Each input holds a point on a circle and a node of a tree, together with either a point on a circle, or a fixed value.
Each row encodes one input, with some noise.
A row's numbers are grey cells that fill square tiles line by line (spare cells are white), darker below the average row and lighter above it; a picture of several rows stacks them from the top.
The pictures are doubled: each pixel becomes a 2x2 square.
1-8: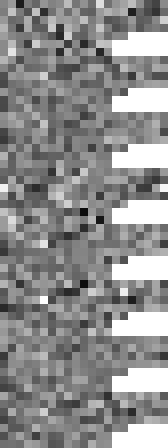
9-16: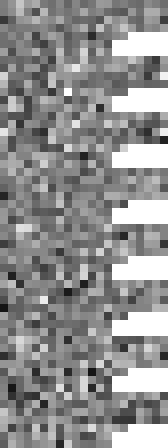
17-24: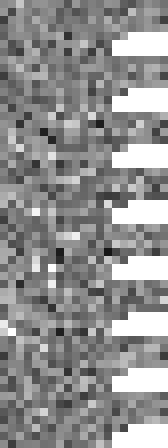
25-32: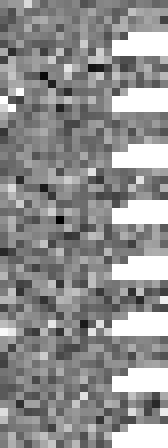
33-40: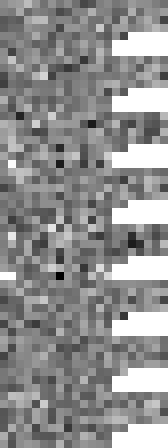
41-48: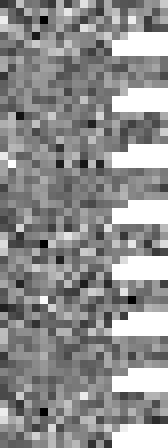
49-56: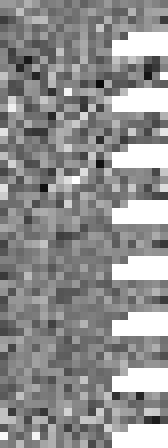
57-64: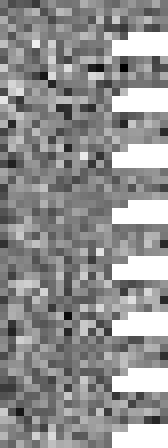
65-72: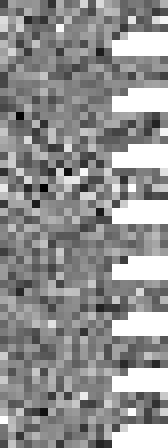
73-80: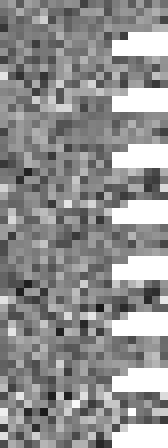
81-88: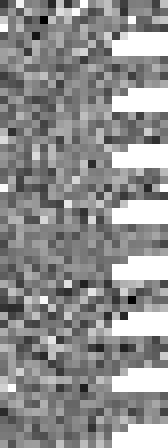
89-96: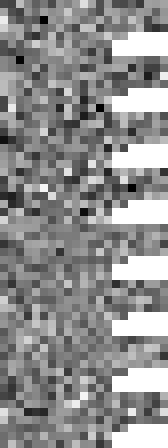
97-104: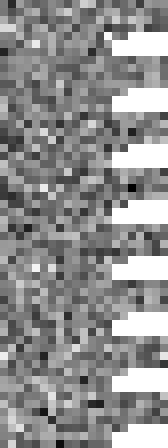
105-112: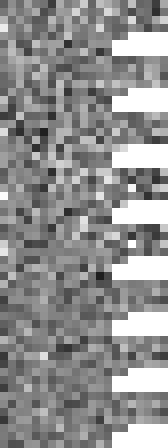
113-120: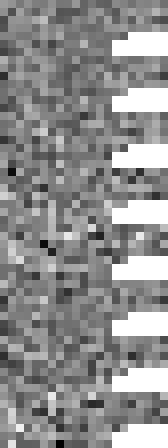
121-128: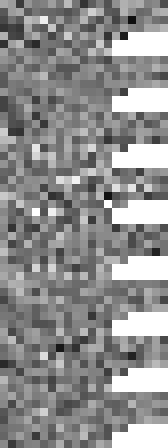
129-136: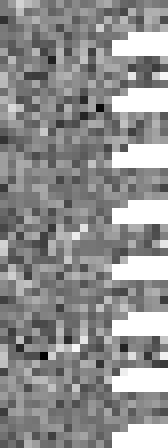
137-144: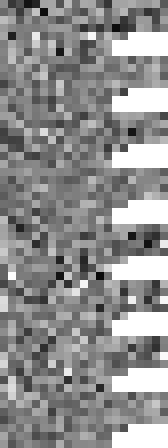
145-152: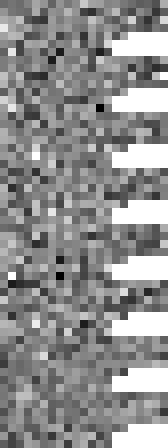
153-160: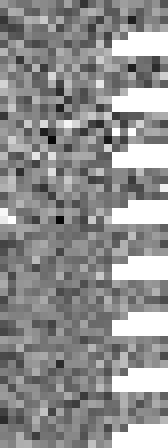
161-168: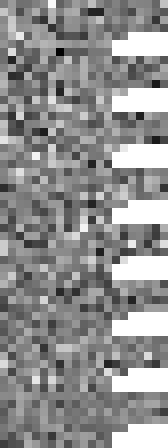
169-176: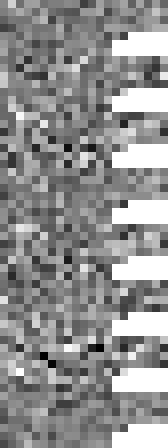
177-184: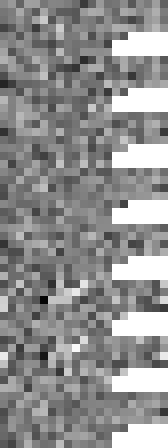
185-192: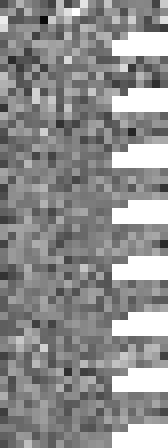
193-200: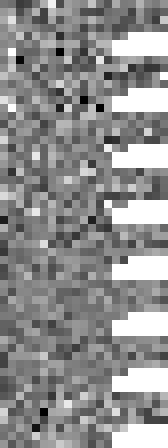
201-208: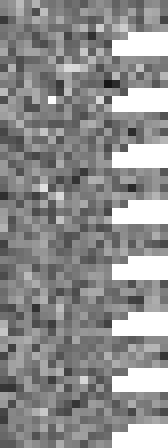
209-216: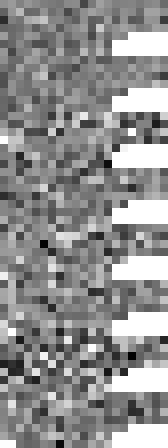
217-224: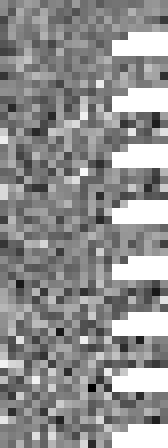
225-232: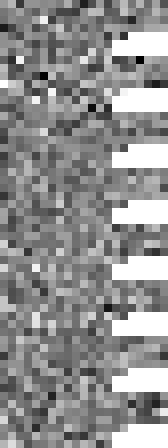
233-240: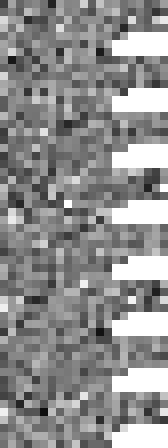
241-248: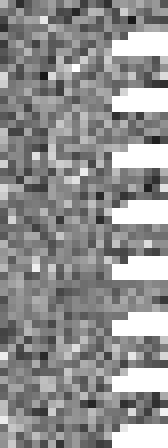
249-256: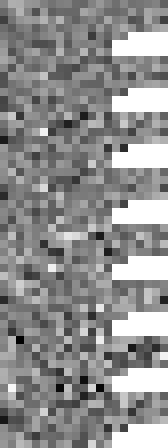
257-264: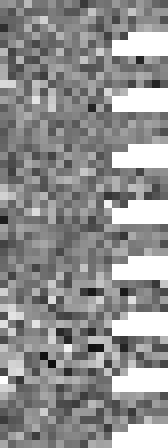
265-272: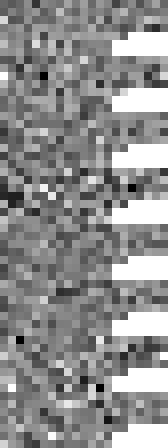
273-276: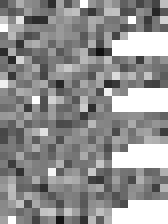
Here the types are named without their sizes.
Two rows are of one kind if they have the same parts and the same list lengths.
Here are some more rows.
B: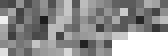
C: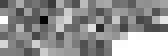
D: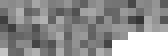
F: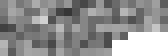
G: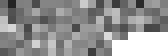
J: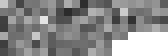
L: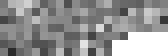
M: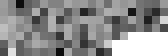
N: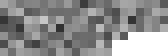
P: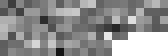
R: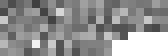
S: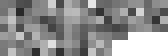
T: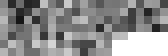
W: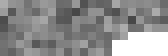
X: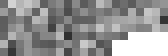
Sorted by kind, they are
B, C, G, M, P, R, S, T
D, F, J, L, N, W, X

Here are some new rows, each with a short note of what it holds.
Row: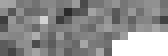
a point on a circle and a node of a tree
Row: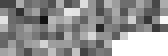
a point on each of two circles and a node of a tree
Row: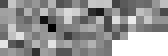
a point on each of two circles and a node of a tree
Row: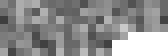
a point on a circle and a node of a tree
